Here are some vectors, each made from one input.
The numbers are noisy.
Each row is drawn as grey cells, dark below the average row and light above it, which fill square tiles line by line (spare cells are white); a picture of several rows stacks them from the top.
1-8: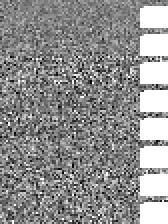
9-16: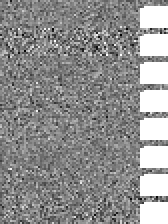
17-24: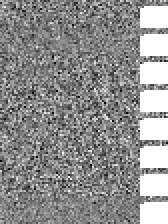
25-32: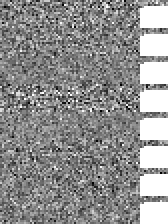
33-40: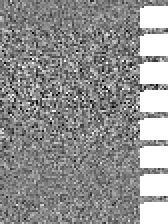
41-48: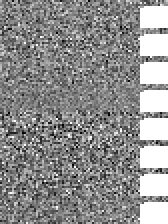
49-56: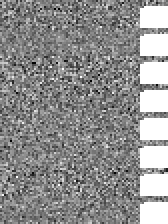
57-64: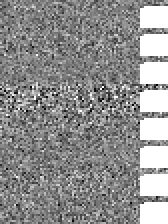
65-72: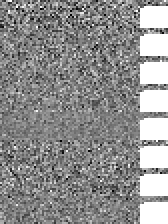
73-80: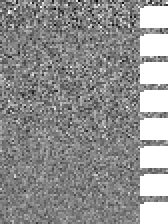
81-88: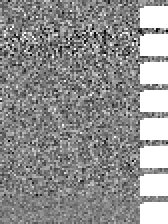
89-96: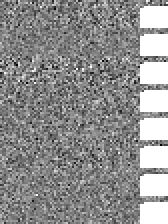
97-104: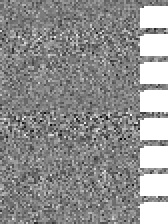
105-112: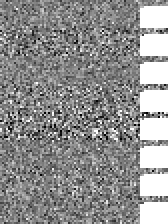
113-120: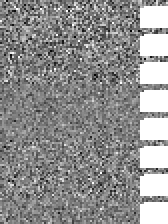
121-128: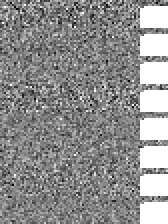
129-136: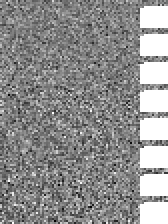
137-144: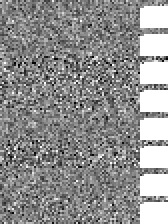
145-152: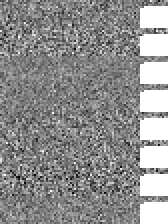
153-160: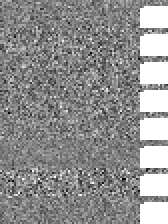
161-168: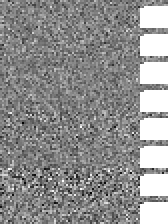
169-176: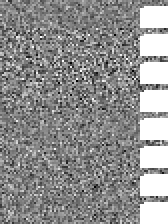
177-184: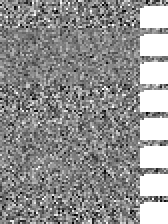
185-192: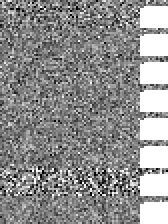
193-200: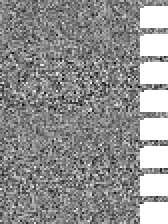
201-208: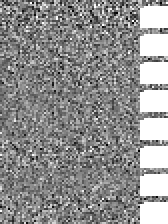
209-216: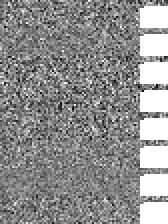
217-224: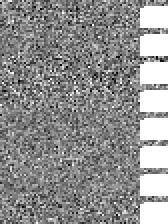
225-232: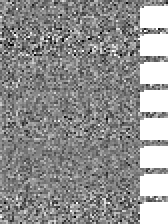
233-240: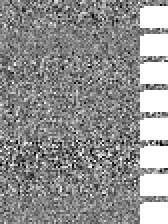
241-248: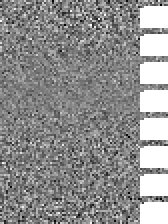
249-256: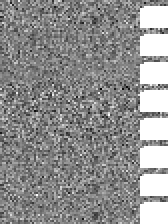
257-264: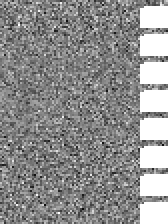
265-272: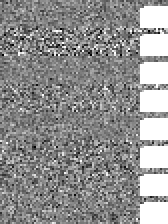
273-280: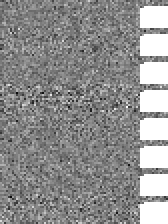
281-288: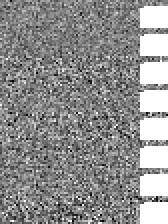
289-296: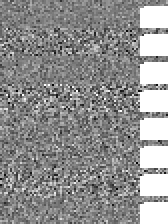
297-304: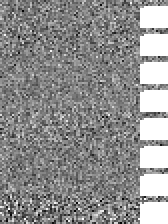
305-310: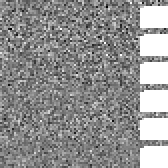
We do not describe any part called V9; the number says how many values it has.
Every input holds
a node of a 14-node tree, together with either a point on a 15-point line, or a true/false value and a value of V9.
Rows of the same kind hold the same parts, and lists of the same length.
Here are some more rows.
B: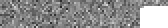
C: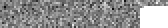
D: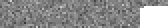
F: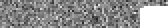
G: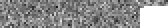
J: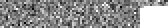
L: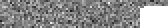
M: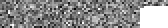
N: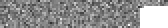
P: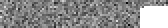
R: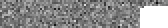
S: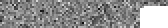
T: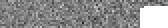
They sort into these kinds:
B, C, D, F, G, J, L, M, N, R, S, T
P

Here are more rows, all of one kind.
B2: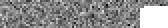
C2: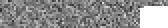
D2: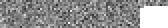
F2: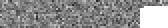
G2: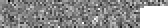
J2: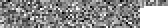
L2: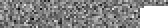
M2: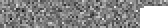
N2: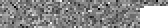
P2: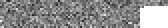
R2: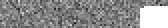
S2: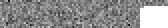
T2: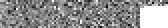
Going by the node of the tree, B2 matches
G2, J2, S2 and T2.
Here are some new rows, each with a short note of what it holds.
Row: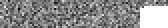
a point on a 15-point line and a node of a 14-node tree
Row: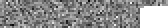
a node of a 14-node tree, a true/false value and a value of V9
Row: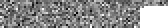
a point on a 15-point line and a node of a 14-node tree
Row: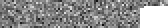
a node of a 14-node tree, a true/false value and a value of V9
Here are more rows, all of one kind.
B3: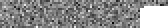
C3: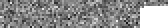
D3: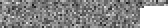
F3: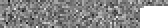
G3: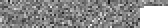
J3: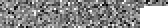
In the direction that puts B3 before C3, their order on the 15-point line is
D3, G3, J3, B3, F3, C3.
